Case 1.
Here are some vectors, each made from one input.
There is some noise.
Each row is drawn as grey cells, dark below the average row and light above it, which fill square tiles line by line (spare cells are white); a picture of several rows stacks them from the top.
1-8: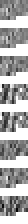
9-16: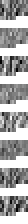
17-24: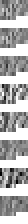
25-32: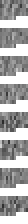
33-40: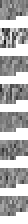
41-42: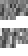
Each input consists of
a point on each of two 3-point lines and a true/false value.
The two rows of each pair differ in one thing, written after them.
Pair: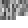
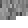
the place on one of the two 3-point lines
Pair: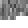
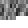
the true/false value
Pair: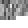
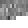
the true/false value
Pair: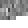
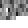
the true/false value
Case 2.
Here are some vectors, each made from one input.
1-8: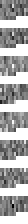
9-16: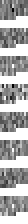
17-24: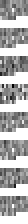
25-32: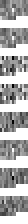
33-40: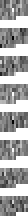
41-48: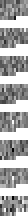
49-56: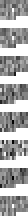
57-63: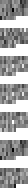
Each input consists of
either a point on an 8-point circle, or a fixed value, or a node of a 7-node tree.
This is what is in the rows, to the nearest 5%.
About 45% of them hold a point on an 8-point circle. About 10% of them hold a fixed value. The rest hold a node of a 7-node tree.
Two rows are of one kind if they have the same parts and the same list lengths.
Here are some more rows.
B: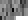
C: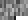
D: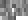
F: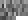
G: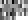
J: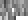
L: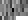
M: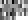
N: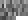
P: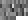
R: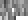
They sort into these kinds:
B, F, L, N, P
C, D, J, R
G, M

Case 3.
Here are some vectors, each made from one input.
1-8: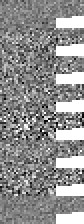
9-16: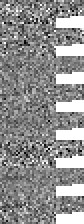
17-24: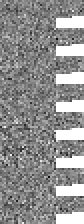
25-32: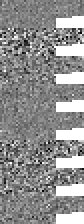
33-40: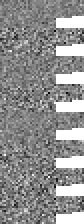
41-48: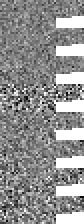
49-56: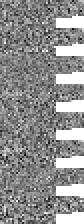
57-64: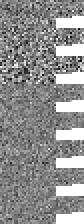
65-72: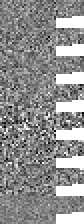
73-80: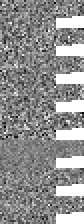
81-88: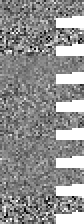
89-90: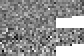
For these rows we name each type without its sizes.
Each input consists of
either a label, or four true/false values.
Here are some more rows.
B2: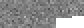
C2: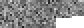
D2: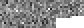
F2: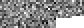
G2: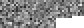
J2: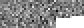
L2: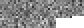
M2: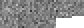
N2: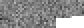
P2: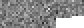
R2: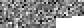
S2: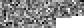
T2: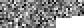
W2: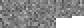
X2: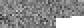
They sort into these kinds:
B2, C2, J2, L2, M2, N2, P2, R2, S2, T2, X2
D2, F2, G2, W2

